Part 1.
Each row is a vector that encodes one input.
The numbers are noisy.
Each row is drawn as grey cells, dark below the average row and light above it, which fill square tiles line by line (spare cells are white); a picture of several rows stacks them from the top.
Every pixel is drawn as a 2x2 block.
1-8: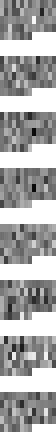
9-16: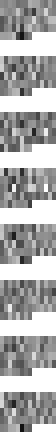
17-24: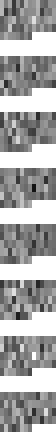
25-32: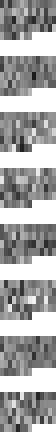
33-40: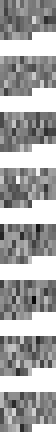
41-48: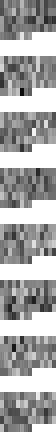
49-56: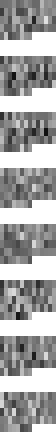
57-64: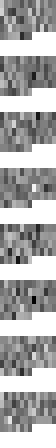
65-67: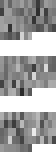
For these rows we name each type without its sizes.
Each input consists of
a node of a tree and a true/false value.
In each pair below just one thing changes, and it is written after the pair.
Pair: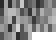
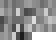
the true/false value
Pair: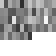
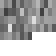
the node of the tree
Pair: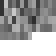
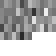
the true/false value
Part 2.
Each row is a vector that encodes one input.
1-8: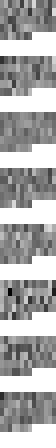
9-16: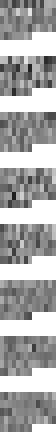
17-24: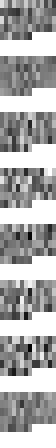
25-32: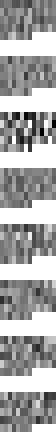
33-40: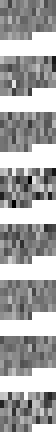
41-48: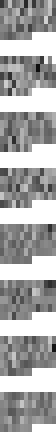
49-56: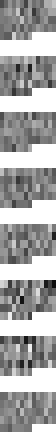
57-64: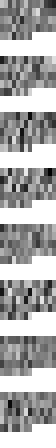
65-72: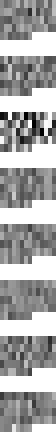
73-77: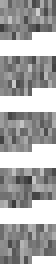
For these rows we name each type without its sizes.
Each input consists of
either a node of a tree, or four true/false values.
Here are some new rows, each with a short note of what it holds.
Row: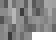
a node of a tree
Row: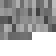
a node of a tree
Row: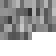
a node of a tree
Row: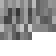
a node of a tree
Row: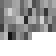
a node of a tree
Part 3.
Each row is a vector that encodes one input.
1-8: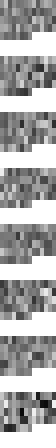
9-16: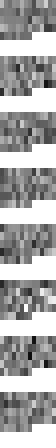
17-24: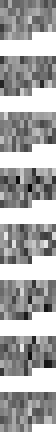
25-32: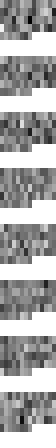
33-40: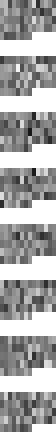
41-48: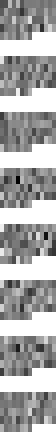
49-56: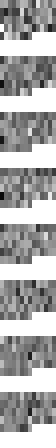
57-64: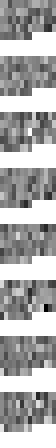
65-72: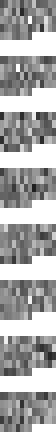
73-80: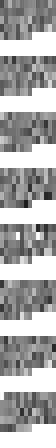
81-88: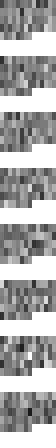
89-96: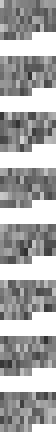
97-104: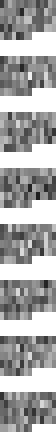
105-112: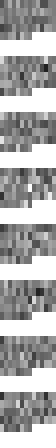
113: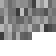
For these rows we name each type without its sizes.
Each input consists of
a node of a tree and a true/false value.
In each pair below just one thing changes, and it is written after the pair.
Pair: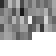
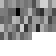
the true/false value
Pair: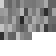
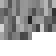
the node of the tree
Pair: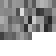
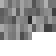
the node of the tree
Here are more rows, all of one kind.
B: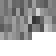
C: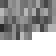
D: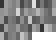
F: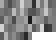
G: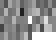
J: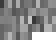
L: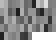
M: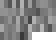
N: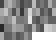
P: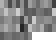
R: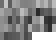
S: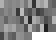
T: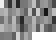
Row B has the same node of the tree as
L, N and T.
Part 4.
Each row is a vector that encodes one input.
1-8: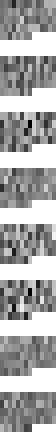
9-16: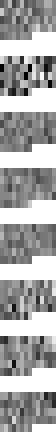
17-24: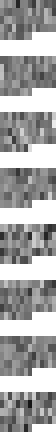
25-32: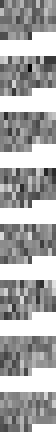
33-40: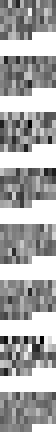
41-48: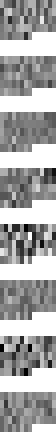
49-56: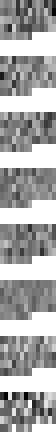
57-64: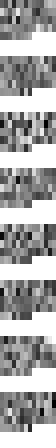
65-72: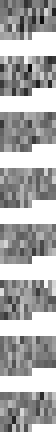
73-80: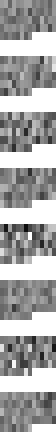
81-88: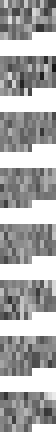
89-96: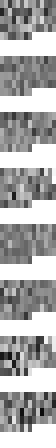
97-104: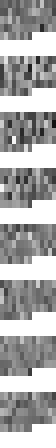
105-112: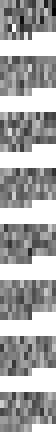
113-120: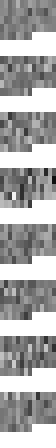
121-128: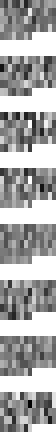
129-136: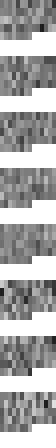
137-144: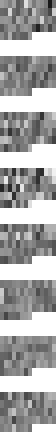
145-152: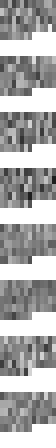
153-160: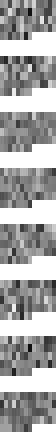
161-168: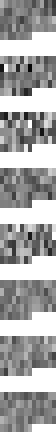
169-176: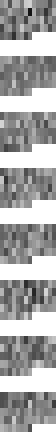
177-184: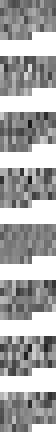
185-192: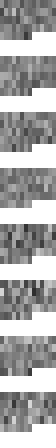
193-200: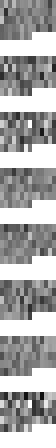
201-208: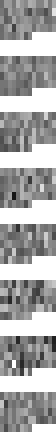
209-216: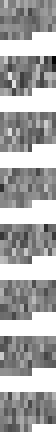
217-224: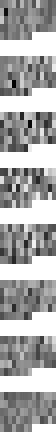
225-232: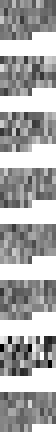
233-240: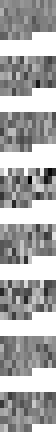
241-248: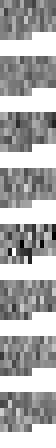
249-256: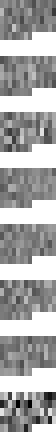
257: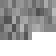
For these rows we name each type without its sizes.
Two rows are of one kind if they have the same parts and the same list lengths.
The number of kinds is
2.
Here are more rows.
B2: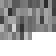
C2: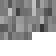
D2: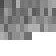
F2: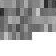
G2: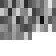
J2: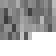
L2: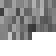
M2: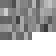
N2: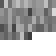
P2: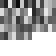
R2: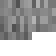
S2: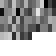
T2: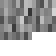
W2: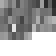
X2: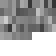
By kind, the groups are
B2, F2, G2, J2, N2, P2, R2, T2, W2
C2, D2, L2, M2, S2, X2

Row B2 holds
four true/false values.
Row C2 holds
a node of a tree.
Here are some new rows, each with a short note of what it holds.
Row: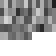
a node of a tree
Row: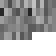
a node of a tree
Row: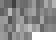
a node of a tree
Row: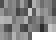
a node of a tree
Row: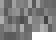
four true/false values
